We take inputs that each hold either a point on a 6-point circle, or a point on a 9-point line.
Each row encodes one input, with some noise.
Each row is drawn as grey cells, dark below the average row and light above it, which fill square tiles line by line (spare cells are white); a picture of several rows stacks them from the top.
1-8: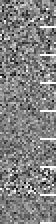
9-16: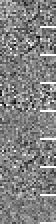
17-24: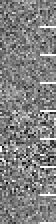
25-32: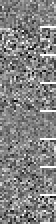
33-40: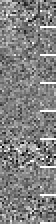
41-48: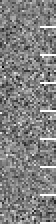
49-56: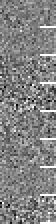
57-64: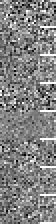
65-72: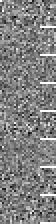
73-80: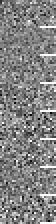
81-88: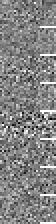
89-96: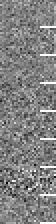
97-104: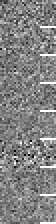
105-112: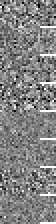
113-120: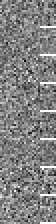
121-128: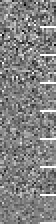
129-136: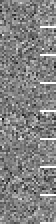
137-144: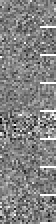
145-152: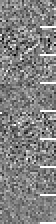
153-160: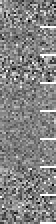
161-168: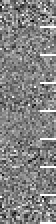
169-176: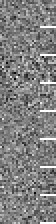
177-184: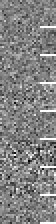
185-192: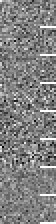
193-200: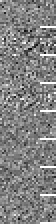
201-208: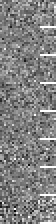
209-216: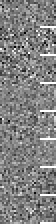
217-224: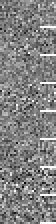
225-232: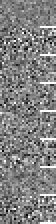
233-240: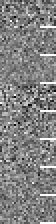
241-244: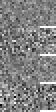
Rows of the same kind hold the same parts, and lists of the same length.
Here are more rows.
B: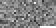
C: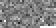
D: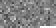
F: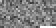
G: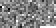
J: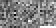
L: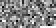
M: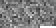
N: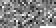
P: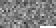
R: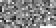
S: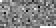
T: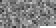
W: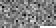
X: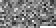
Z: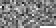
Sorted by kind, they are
B, C, D, G, J, L, N, T
F, M, P, R, S, W, X, Z

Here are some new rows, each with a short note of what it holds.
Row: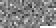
a point on a 9-point line
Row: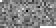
a point on a 6-point circle
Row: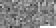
a point on a 9-point line
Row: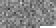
a point on a 9-point line
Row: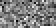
a point on a 6-point circle
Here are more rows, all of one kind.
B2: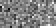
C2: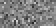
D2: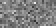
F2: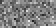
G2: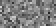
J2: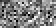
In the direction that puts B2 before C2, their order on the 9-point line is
J2, B2, C2, G2, D2, F2.
